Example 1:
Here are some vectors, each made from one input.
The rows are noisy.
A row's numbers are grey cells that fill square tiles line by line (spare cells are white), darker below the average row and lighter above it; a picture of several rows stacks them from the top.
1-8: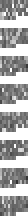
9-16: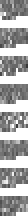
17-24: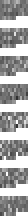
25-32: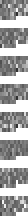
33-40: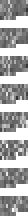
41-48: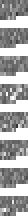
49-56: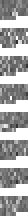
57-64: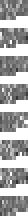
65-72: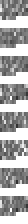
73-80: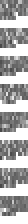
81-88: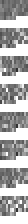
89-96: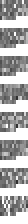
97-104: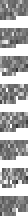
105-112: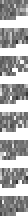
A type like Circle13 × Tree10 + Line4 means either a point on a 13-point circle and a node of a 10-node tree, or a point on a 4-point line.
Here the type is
Tree10.
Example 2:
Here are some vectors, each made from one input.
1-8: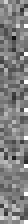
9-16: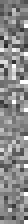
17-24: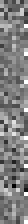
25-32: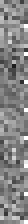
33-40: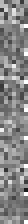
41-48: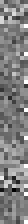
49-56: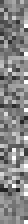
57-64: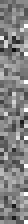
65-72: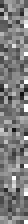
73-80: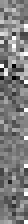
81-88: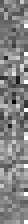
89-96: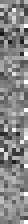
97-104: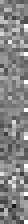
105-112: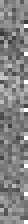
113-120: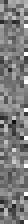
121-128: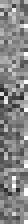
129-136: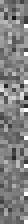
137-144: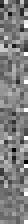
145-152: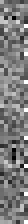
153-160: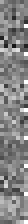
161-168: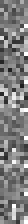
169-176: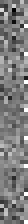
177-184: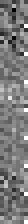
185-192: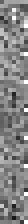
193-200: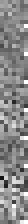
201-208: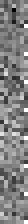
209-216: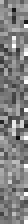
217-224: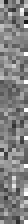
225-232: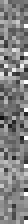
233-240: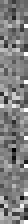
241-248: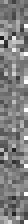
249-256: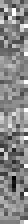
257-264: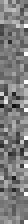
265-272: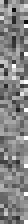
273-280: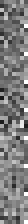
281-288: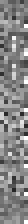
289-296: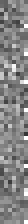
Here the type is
Line7.
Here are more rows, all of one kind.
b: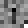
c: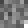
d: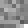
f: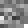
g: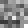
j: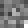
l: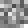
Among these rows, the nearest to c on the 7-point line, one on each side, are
g and j.
